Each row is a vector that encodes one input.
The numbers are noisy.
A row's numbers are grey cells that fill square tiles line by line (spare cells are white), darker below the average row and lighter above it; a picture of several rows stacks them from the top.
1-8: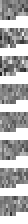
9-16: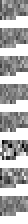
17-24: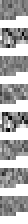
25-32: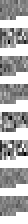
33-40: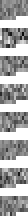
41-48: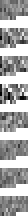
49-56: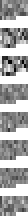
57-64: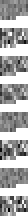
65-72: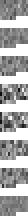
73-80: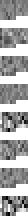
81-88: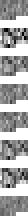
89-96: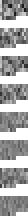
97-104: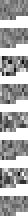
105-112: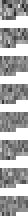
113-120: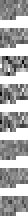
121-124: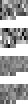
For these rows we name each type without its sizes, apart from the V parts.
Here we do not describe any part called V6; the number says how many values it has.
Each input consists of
a list of items, each a true/false value and a value of V6.
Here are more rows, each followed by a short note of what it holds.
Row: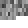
the empty list
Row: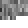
a list of one item
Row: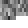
a list of two items
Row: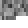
a list of one item
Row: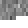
a list of one item
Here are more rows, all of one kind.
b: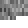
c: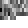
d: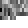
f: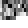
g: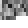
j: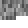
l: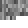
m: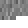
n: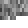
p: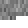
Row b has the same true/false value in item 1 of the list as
j, l and p.
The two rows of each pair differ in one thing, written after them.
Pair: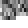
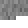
the value of V6 in item 2 of the list
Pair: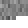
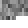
the true/false value in item 1 of the list
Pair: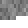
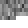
the true/false value in item 2 of the list
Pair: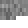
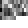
the value of V6 in item 2 of the list
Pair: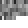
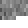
the true/false value in item 2 of the list
